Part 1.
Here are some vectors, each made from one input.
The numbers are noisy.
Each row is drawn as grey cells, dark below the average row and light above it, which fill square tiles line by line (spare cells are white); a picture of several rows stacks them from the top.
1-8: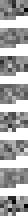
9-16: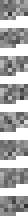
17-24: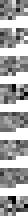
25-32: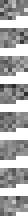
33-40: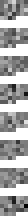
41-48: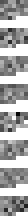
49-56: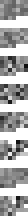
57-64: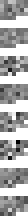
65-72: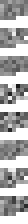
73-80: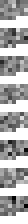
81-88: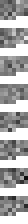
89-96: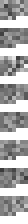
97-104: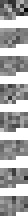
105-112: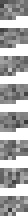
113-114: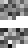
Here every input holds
a list of up to two points on an 8-point line.
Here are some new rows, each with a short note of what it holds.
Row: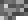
the empty list
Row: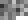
a list of two items
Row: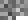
a list of one item
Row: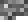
the empty list
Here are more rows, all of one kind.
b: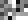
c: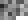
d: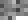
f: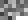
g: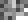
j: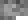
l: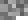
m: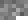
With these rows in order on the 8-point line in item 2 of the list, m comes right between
c and j.
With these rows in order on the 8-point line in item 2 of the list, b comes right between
d and f.
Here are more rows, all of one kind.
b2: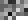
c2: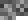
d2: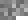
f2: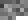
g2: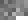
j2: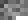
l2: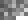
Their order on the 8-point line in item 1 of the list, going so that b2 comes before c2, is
d2, b2, g2, l2, j2, f2, c2.
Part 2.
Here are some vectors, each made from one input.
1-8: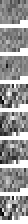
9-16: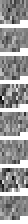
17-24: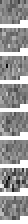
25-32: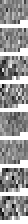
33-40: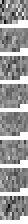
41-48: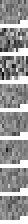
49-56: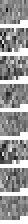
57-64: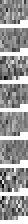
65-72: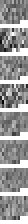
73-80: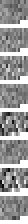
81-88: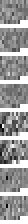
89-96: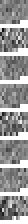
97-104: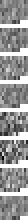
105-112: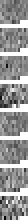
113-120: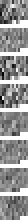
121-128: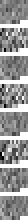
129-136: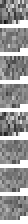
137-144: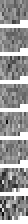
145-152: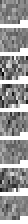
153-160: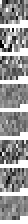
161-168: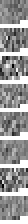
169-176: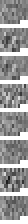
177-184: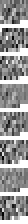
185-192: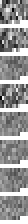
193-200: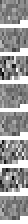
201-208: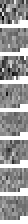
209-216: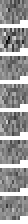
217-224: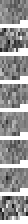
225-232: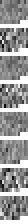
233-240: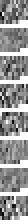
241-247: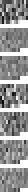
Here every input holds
either a point on an 11-point line, or four true/false values.
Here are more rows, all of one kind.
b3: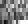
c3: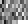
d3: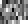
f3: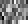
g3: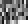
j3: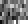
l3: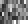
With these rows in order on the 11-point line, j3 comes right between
b3 and l3.
